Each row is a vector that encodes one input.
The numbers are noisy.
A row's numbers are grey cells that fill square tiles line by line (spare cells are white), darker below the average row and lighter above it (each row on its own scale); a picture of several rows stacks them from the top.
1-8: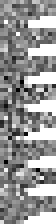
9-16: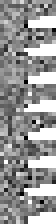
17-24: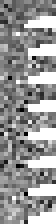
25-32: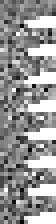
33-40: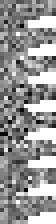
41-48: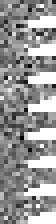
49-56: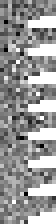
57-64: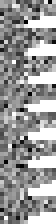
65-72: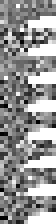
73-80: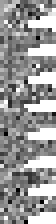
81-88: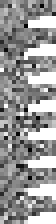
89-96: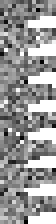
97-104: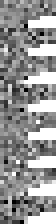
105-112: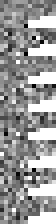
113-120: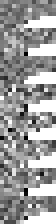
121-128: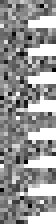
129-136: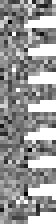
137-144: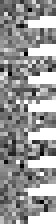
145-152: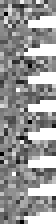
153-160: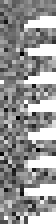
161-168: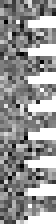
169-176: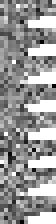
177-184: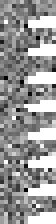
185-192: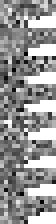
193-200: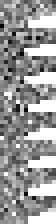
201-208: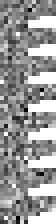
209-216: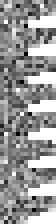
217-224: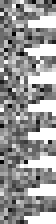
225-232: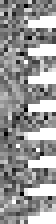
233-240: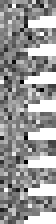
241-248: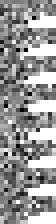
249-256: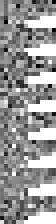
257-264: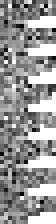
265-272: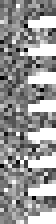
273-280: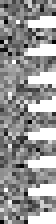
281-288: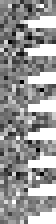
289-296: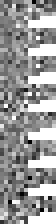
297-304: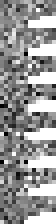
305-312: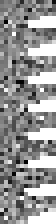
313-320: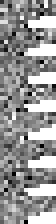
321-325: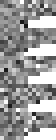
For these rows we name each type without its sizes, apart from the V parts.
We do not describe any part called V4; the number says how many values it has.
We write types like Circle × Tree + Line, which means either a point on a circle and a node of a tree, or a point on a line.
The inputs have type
(Bool × Bool × Bool + Unit) × Line × V4.
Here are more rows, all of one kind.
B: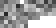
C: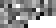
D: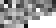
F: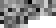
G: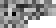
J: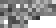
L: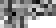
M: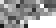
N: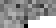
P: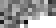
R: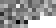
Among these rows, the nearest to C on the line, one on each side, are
L and N.
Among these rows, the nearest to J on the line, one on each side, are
L and R.
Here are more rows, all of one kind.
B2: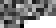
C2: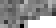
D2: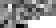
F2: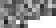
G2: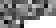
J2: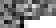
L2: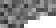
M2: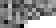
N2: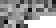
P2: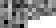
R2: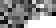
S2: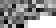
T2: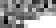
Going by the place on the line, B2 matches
G2 and J2.
